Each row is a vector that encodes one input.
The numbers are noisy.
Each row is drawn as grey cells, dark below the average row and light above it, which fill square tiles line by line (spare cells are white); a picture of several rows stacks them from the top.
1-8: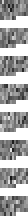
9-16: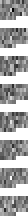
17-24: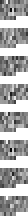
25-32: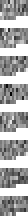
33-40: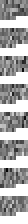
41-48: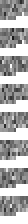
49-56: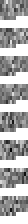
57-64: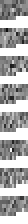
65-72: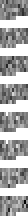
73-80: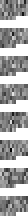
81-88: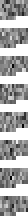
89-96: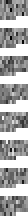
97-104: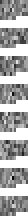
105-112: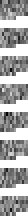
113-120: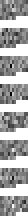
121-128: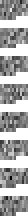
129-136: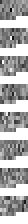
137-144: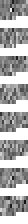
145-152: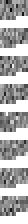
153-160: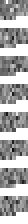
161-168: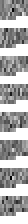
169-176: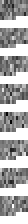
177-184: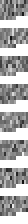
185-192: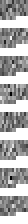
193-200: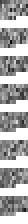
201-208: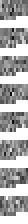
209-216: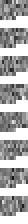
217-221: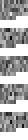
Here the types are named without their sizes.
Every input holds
a point on a circle, a label and a true/false value.
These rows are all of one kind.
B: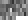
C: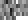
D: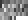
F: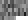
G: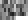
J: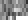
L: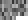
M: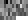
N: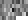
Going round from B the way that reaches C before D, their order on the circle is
B, F, M, C, D, N, J, G, L.
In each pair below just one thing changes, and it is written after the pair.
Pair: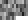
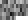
the place on the circle
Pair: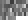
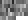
the place on the circle
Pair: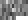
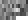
the label
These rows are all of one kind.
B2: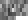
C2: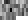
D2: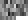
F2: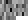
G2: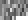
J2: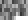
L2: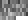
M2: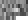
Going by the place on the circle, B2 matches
D2 and G2.
